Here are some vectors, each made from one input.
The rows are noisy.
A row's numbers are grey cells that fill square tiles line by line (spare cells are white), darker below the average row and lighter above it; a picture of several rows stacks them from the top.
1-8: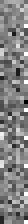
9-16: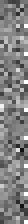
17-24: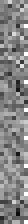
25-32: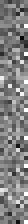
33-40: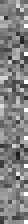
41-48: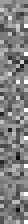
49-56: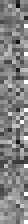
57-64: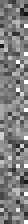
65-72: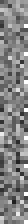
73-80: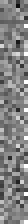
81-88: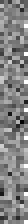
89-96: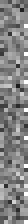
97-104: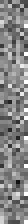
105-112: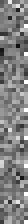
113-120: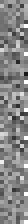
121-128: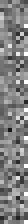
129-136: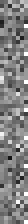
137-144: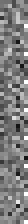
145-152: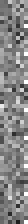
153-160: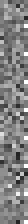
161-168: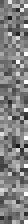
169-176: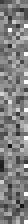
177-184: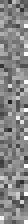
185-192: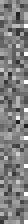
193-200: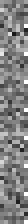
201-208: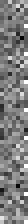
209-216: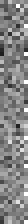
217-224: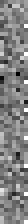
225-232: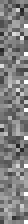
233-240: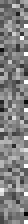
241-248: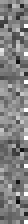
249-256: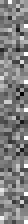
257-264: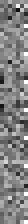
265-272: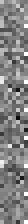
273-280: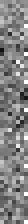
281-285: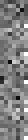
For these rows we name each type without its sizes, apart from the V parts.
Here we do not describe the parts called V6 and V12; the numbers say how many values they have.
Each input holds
a point on a circle and a true/false value, together with either a point on a line and a value of V12, or a value of V6.
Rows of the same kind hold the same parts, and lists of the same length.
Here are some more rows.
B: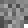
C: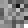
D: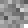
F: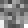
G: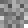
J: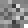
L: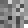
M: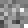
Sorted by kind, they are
B, C, M
D, F, G, J, L

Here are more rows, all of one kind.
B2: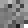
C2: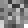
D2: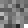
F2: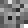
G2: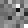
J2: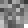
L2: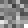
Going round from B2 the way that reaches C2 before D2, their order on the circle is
B2, J2, C2, L2, G2, F2, D2.
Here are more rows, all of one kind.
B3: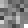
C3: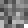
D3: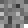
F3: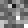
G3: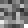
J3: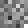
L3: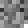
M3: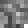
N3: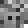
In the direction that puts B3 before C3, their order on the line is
F3, J3, B3, M3, C3, G3, L3, N3, D3.
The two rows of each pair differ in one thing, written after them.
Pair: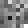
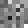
the place on the line
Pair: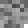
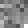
the value of V12
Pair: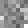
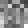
the true/false value
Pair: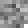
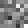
the place on the circle
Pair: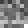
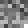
the place on the line
